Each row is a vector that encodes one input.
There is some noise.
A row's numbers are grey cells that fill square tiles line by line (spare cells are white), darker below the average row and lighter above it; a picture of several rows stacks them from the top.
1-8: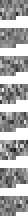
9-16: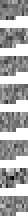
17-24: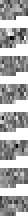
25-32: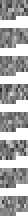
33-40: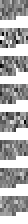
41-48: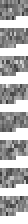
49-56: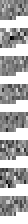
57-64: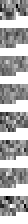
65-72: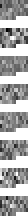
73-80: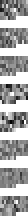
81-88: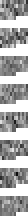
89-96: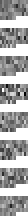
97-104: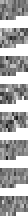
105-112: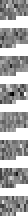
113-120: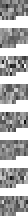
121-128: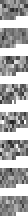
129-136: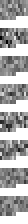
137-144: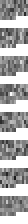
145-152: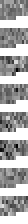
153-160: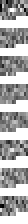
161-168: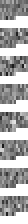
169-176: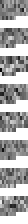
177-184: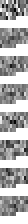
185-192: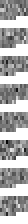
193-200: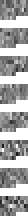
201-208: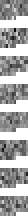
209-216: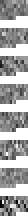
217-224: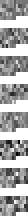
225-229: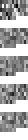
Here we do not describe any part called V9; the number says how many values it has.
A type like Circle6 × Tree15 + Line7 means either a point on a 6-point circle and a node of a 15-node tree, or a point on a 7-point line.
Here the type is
(Bool × Circle5 + Unit) × V9.
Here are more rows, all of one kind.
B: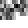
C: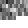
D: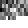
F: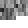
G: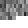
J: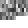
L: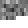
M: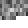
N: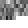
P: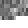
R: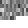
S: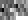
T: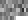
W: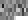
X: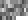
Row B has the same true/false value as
F, L, N and S.
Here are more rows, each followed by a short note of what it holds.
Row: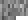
a value of V9
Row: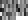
a value of V9
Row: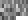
a point on a 5-point circle, a true/false value and a value of V9
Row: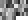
a value of V9
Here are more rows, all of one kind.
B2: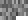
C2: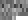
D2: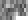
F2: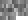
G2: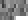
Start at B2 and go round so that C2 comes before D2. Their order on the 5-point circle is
B2, F2, G2, C2, D2.
